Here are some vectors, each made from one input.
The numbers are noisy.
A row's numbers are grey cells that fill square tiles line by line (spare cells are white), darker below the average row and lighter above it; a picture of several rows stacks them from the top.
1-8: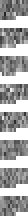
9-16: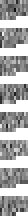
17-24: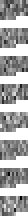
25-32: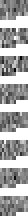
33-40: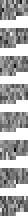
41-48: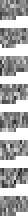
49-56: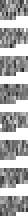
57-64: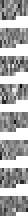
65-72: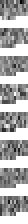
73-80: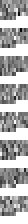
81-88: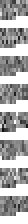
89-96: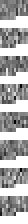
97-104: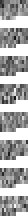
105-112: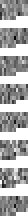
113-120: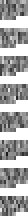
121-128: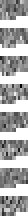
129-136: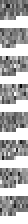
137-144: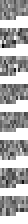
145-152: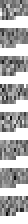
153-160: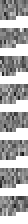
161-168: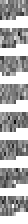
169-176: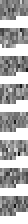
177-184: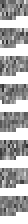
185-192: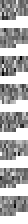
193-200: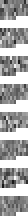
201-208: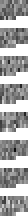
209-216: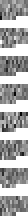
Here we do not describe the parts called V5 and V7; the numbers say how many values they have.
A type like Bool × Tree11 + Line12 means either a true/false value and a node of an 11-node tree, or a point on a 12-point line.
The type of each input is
Tree10 × (Tree10 + V5) × V7.
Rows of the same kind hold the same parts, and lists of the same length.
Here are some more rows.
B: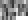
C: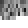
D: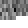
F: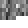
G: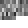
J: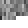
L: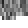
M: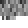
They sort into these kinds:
B, C, G, L, M
D, F, J

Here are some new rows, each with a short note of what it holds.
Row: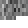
a node of each of two 10-node trees and a value of V7
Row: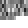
a node of a 10-node tree, a value of V5 and a value of V7
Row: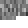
a node of each of two 10-node trees and a value of V7
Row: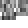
a node of a 10-node tree, a value of V5 and a value of V7
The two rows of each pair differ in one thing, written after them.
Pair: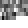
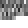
the value of V5
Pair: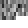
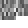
the node of the tree
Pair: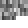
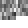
the node of the tree
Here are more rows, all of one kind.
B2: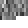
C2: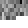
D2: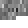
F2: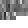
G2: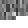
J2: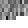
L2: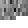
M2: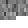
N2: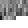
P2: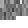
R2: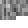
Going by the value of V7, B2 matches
G2 and M2.
